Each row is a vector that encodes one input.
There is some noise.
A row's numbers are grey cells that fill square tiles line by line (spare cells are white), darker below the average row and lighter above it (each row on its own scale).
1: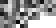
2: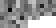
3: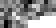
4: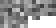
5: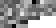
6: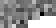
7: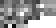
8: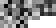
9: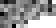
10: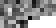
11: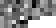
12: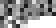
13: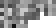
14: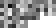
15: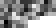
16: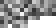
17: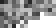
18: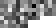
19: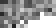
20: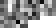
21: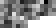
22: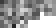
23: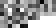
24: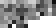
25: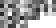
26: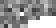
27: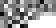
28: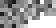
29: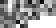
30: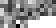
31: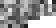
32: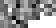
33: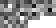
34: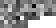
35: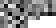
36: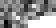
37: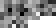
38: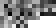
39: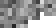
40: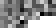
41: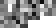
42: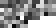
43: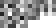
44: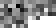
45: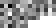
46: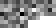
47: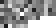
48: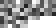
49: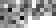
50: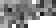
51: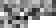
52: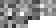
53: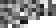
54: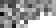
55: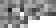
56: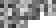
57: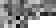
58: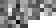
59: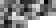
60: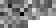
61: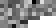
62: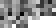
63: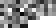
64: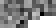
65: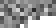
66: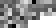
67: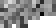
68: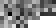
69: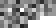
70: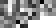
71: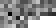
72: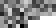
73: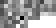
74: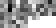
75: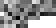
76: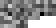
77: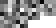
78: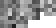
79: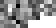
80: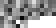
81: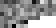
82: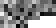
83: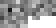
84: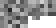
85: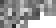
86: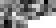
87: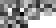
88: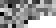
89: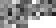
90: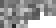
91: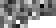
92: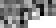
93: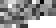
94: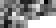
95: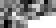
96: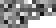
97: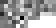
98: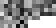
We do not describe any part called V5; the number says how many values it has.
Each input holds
a list of up to two items, each a true/false value and a value of V5.
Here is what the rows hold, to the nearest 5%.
All of them are lists of up to two items, each a true/false value and a value of V5: about 10% are empty, 50% hold one and 40% two.
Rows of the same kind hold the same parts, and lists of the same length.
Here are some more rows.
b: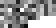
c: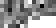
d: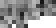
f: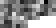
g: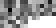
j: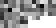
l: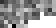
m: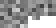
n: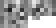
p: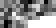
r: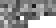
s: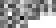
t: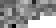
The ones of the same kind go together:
b, l, r, s, t
c, d, g, j, m, n
f, p

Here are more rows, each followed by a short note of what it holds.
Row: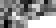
the empty list
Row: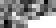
the empty list
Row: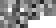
a list of one item
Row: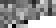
a list of one item
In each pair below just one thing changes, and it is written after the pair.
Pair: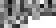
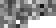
the value of V5 in item 2 of the list
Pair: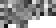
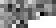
the true/false value in item 2 of the list
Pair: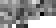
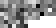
the value of V5 in item 1 of the list
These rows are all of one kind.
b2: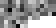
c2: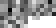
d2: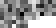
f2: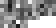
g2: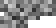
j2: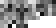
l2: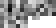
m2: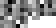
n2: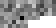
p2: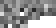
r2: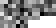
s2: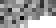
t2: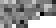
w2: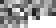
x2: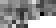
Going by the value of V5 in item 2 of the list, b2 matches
c2, j2, l2 and t2.
